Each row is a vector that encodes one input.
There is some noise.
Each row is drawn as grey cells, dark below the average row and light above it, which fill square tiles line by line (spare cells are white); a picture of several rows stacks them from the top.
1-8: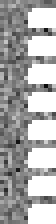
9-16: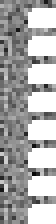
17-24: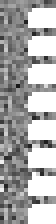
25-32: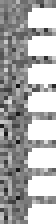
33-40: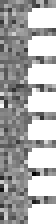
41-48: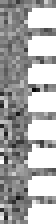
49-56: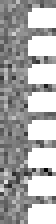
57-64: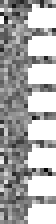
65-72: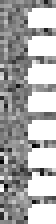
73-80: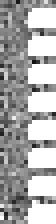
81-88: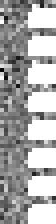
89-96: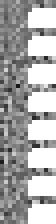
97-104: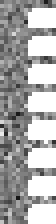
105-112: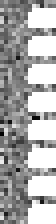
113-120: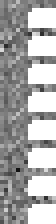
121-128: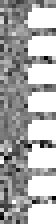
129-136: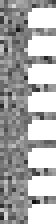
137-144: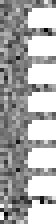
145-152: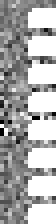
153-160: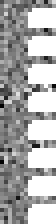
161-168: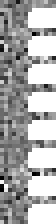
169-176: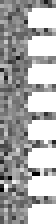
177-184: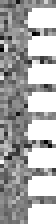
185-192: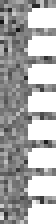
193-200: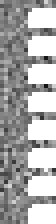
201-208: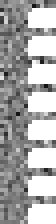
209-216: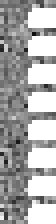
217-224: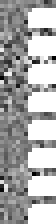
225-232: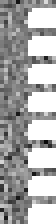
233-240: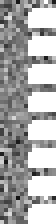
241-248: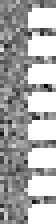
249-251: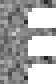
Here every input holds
a point on an 11-point line.
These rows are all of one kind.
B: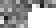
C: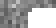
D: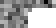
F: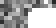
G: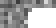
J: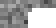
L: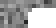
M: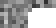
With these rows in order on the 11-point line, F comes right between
B and G.
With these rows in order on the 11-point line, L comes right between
D and J.
